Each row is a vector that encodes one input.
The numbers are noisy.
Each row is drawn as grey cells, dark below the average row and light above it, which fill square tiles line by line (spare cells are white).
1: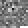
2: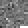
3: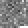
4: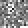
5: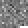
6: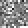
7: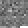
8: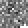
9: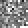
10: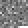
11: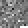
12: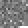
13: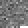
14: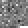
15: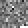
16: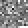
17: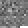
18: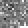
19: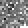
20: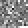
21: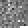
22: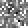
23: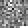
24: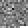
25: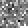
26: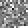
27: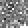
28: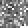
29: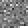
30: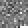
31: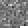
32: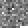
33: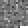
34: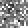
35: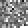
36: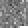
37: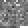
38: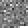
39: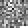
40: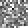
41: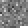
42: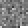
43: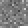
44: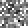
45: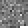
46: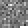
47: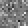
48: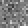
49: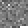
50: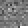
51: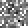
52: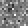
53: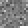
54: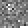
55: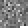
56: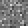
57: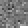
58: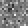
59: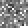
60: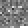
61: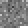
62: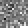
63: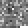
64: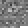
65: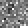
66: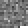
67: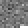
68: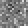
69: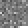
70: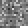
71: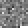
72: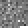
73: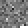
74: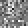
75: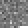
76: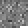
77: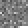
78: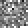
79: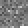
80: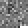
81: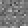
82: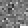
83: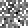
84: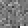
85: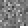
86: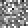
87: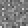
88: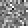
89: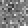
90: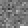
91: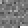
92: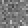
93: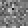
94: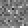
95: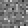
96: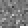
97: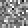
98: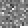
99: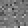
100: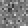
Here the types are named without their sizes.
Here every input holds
a point on a line, together with either a label, or three true/false values.
